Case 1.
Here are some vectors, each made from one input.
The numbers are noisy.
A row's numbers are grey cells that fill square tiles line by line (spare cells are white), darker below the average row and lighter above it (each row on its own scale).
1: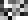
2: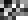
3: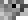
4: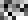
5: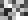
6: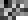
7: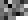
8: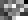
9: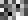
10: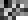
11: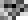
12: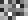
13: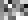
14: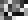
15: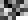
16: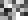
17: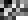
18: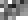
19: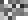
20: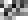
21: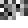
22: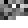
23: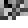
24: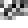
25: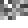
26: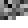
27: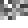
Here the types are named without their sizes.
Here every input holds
three true/false values.
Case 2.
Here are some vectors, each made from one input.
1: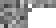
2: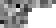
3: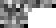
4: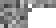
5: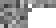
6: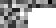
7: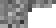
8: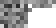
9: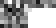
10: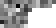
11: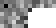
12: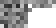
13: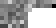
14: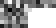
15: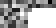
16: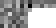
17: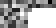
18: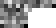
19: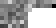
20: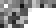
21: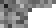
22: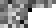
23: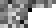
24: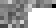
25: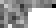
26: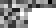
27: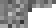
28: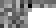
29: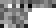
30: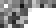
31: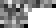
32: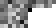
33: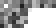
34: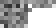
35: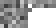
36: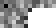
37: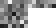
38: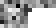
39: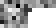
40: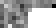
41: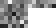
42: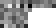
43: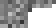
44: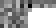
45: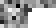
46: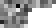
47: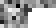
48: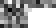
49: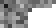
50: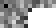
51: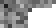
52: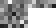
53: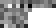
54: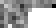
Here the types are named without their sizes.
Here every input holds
either a fixed value, or four true/false values.
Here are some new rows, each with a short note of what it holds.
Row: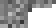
four true/false values
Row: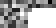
a fixed value
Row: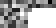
a fixed value
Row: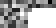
a fixed value
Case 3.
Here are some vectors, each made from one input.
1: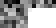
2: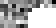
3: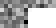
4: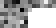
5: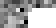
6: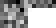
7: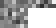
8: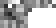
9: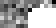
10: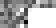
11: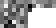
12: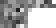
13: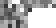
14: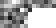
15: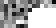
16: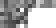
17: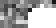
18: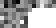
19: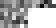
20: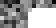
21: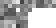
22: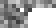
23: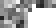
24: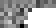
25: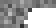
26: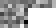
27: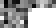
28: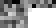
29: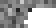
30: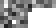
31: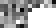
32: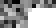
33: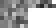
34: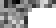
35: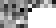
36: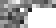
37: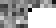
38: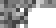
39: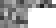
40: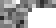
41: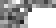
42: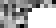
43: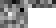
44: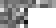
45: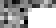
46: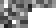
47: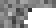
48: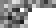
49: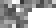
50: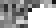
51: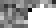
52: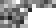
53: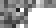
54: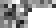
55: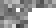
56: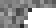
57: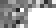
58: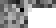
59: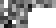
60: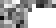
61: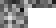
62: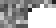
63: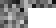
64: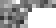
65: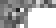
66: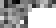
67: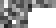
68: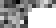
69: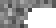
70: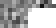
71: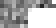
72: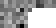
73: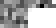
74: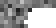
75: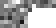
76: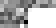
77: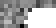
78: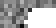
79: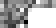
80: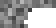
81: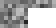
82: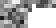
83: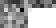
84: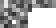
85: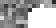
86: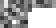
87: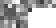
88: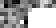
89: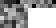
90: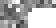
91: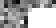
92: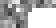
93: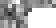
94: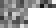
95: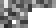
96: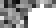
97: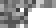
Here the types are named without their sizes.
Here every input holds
either a fixed value, or three true/false values.
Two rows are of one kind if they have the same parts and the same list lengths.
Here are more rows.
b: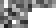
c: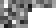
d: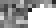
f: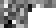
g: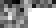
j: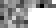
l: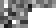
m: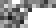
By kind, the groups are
b, c, f, l
d, g, j, m

